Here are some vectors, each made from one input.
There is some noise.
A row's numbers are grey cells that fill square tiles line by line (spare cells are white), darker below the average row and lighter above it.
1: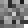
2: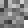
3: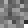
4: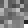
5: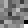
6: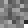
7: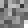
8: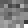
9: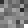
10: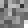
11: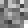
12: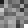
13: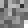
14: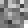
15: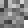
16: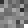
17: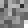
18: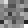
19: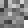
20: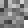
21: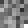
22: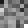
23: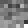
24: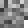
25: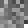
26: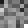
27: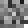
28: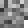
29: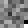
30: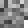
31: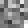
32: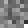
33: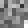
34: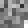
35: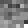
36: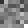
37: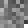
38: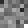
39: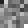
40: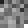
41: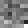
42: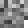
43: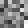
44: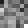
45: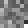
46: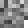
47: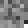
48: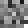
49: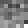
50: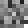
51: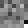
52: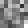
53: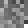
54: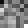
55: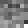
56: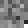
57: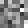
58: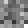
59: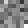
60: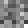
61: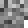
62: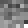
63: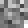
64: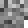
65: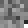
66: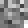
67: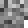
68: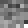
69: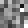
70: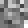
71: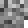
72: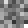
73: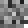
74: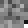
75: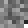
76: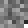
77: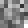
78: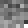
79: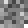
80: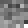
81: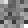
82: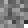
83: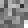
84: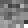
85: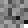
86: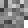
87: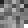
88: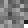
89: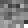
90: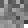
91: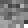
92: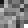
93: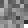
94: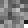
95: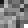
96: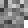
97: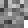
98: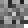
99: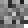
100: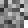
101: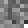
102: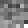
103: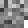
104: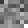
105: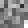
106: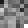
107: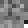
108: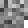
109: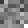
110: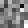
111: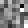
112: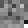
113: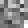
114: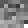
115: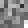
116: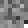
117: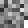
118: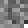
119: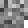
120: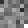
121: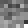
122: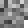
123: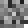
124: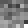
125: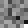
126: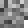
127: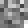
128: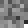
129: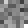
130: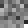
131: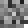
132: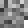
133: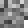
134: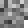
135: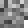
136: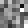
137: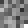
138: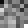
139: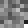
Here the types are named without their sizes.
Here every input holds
either three true/false values, or a list of points on a line.
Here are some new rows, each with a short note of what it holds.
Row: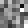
three true/false values
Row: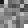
a list of two items
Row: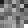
a list of two items
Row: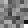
a list of three items
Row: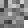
three true/false values
